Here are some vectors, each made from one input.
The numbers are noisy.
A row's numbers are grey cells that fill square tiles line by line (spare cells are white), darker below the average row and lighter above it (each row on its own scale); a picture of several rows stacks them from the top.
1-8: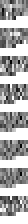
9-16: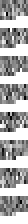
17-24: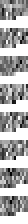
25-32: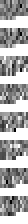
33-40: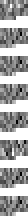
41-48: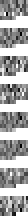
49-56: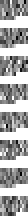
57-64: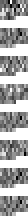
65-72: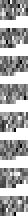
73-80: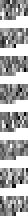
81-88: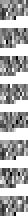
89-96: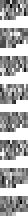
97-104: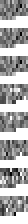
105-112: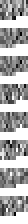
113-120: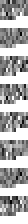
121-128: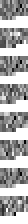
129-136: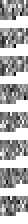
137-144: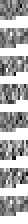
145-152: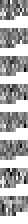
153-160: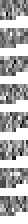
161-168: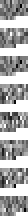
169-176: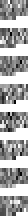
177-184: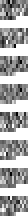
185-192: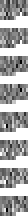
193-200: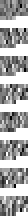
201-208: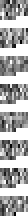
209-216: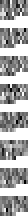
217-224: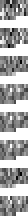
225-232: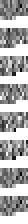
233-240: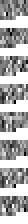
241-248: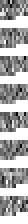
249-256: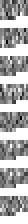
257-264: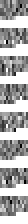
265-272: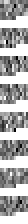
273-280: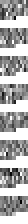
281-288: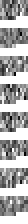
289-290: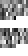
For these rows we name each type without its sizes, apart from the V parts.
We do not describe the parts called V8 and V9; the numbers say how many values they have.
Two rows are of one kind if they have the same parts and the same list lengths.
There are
3 kinds of row.
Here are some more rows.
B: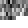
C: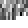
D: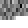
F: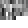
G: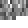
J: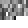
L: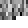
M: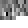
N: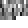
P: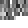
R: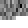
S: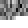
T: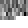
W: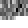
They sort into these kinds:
B, M, P, T
C, F, G, J, L, N
D, R, S, W

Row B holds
a point on a circle and a value of V8.
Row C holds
a label.
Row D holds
a point on a line and a value of V9.
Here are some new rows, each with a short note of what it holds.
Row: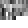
a label
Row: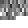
a point on a circle and a value of V8
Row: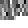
a point on a circle and a value of V8
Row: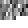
a label
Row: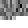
a point on a line and a value of V9
